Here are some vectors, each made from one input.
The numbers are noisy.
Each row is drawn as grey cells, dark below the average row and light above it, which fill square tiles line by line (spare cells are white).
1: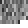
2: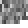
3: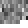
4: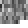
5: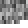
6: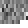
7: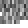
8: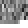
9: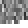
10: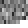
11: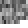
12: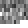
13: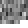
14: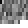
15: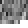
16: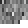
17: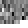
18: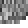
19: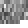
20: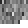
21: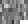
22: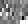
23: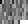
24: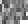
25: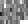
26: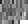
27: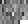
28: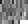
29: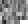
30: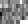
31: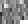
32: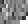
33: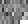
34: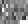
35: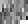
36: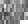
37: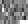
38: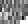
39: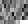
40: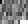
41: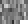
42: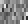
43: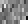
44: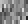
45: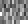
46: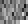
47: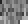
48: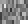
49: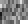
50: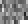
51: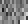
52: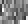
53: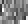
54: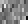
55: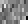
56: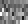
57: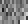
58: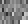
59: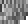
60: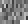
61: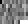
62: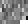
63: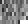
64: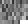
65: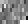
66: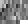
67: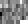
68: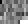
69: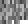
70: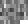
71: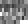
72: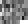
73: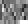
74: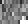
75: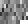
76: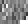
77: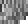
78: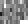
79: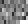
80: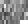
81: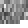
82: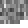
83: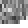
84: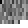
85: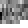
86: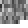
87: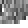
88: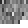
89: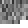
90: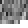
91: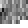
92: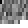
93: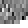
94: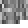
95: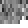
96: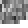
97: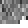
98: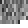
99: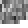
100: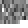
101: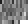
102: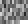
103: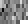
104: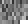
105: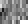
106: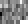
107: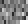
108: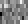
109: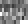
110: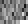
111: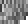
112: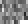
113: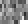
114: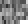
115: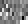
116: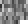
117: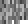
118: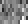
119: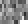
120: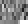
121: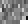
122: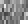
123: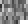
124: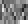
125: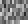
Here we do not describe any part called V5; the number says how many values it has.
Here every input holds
a node of a 9-node tree, together with either a point on a 6-point line, or a value of V5.
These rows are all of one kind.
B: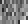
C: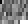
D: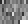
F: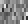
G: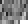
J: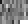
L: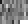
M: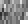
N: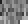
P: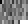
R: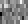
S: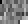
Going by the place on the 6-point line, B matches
C, D, P and S.
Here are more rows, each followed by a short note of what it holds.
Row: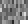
a point on a 6-point line and a node of a 9-node tree
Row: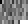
a point on a 6-point line and a node of a 9-node tree
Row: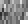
a point on a 6-point line and a node of a 9-node tree
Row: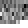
a node of a 9-node tree and a value of V5
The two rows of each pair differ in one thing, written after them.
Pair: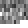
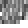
the node of the tree
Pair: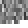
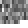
the node of the tree
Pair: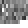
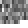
the node of the tree
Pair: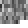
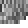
the node of the tree
